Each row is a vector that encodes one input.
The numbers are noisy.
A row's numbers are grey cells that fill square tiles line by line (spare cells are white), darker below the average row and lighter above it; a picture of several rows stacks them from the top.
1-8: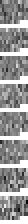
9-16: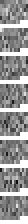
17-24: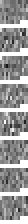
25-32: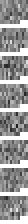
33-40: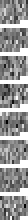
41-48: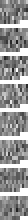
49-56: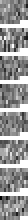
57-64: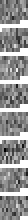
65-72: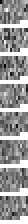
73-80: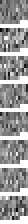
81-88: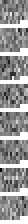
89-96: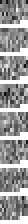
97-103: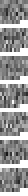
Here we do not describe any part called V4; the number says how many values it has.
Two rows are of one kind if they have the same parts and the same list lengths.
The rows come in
4 kinds.
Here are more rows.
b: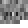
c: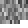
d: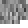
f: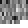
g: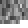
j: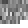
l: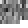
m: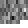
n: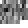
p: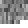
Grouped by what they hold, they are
b, c, f
d, g, j, l, n
m
p

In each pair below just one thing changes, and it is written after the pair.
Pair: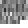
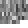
the place on the 5-point line
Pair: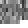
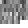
one of the three true/false values
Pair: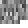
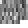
one of the three true/false values
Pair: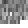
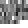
one of the three true/false values
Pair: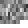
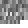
one of the three true/false values
